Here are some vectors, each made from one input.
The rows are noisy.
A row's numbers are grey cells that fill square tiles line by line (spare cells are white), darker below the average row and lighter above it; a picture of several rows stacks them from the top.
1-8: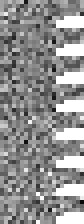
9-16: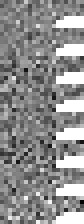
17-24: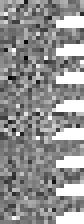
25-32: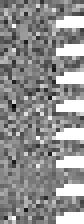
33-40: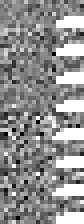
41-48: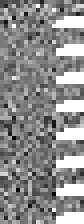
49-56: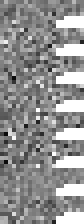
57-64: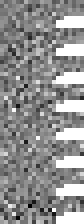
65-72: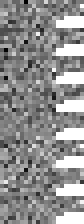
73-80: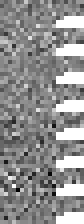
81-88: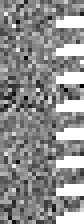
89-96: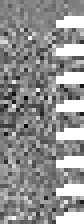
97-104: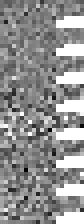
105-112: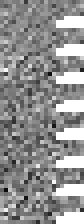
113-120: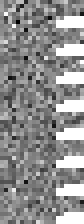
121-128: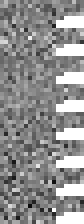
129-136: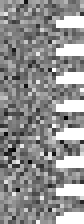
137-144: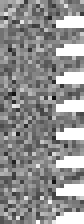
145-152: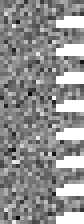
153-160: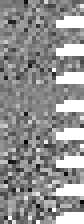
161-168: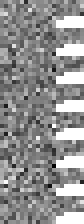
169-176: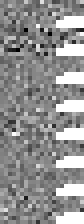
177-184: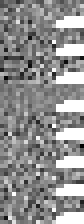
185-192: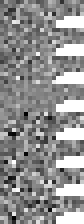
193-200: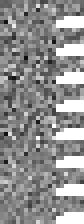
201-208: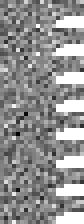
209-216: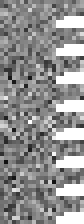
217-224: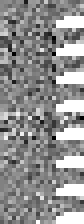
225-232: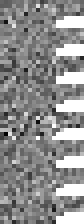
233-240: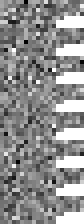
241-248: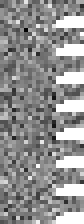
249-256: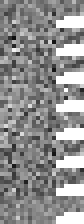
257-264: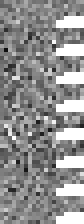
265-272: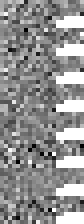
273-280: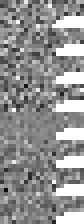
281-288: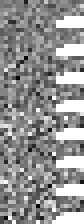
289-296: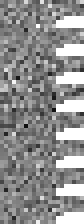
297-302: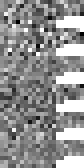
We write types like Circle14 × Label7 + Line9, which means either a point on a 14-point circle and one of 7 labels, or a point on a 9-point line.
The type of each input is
Bool × Tree7.
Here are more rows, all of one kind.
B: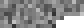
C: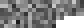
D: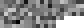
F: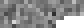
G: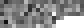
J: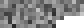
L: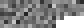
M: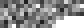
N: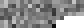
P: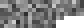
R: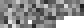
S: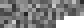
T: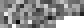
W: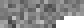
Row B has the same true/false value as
F, J, N and W.
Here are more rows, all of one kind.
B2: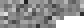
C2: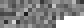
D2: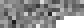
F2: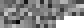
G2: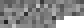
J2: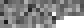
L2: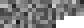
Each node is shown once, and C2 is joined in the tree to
G2 and L2.
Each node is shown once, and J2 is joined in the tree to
D2 and G2.
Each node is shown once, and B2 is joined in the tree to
F2.
